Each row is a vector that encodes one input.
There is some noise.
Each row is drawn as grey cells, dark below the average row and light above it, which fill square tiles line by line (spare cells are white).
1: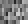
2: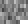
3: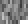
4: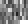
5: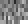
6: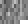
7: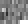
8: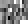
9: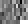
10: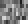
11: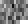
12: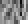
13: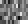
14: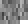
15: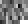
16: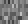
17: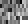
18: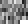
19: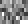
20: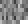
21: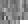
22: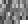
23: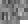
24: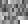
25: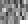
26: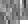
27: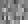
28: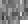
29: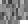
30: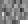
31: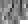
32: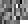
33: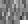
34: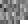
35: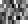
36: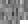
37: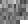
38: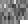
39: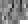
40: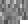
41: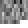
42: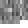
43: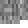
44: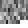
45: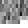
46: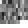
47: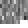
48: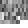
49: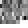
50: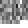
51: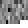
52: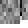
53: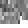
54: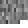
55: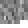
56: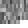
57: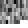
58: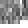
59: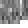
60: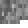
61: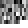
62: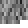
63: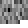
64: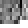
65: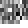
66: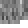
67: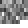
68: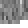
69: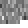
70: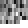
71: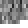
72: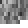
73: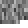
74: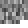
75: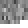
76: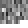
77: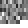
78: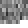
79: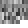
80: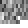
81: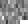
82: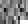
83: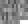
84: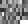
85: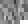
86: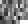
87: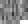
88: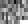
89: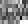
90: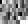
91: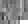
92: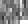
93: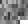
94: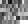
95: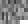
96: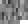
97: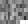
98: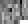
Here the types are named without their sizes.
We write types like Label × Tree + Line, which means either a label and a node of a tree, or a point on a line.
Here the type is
Line × Line + Tree × Tree + Unit.
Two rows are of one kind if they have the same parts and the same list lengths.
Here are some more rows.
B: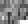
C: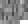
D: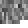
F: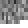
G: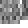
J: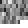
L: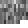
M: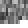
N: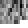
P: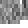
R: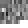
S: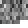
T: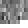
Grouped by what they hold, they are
B, D, J, L, N, S
C, F, G, P, T
M, R

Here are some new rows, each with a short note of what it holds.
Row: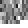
a node of each of two trees
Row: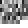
a node of each of two trees
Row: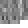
a point on each of two lines
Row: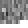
a fixed value
